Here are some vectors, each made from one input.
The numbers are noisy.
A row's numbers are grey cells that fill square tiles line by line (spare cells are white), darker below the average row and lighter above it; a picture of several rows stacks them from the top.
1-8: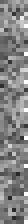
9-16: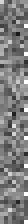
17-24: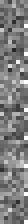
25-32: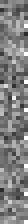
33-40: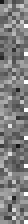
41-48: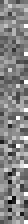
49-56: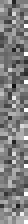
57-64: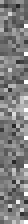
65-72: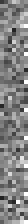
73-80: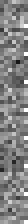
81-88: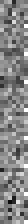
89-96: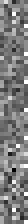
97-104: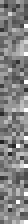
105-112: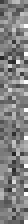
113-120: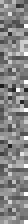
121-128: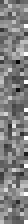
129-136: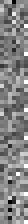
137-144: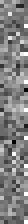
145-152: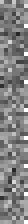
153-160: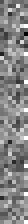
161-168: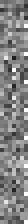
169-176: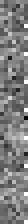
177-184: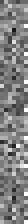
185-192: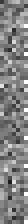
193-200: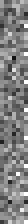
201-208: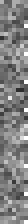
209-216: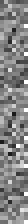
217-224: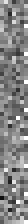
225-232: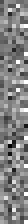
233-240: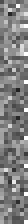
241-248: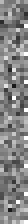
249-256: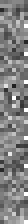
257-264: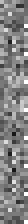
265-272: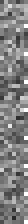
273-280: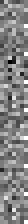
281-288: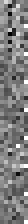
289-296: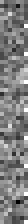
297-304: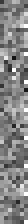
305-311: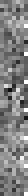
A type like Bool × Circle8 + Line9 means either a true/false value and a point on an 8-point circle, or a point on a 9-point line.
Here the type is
Bool × Bool × Bool + Line7 + Line11.
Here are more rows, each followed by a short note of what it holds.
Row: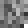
a point on an 11-point line
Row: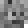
a point on an 11-point line
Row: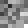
a point on a 7-point line
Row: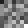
three true/false values
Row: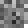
a point on an 11-point line
